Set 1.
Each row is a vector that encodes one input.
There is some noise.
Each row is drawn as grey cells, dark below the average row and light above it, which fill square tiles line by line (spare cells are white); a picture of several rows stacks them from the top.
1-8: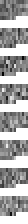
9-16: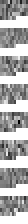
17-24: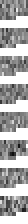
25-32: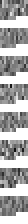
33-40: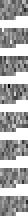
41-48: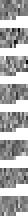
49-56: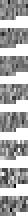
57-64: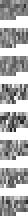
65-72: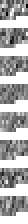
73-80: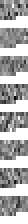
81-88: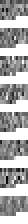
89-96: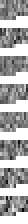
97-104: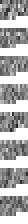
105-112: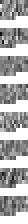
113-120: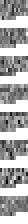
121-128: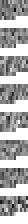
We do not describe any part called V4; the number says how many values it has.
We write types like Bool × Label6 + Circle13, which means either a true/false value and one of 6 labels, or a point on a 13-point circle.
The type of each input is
Label10 × V4 + Tree12 + Unit.
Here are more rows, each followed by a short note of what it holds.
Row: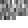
a fixed value
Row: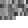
one of 10 labels and a value of V4
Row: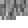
a node of a 12-node tree
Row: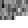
a node of a 12-node tree
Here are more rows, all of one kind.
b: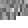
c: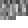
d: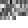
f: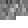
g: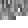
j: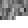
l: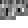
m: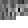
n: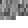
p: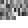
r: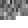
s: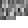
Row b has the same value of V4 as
j, p and s.
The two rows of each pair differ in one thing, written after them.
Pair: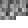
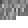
the value of V4
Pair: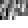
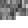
the value of V4
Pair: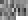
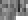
the label
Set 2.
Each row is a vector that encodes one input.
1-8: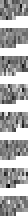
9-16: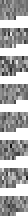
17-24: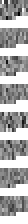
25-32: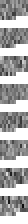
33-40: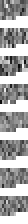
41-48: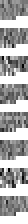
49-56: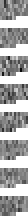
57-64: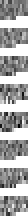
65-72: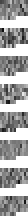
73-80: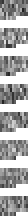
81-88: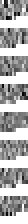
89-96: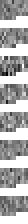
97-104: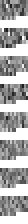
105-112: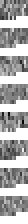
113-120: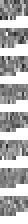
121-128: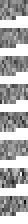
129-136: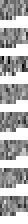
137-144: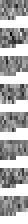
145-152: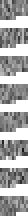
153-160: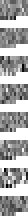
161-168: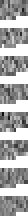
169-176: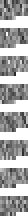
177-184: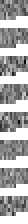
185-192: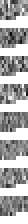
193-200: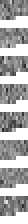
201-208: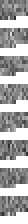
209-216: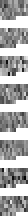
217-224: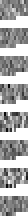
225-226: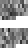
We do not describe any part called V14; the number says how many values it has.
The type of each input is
Label5 × Label5 + V14.
